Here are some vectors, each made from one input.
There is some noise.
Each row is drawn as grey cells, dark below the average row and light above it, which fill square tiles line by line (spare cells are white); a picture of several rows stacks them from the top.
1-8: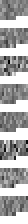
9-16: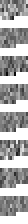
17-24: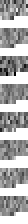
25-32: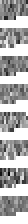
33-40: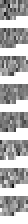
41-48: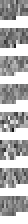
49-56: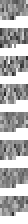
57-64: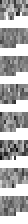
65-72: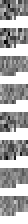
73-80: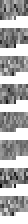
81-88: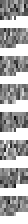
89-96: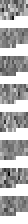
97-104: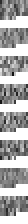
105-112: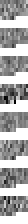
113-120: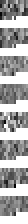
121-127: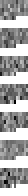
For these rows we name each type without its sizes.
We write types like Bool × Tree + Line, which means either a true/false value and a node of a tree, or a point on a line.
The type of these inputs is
Bool × (Line + Tree).
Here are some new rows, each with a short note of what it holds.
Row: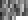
a point on a line and a true/false value
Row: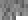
a node of a tree and a true/false value
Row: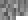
a node of a tree and a true/false value
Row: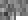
a node of a tree and a true/false value
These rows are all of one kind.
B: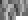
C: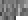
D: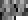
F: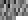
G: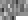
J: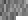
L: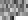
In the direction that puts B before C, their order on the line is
G, B, C, D, J, L, F.
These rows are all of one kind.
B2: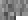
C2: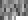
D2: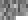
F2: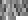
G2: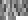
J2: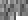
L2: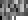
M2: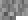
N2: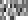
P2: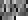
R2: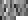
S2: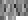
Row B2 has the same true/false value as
D2, J2 and M2.
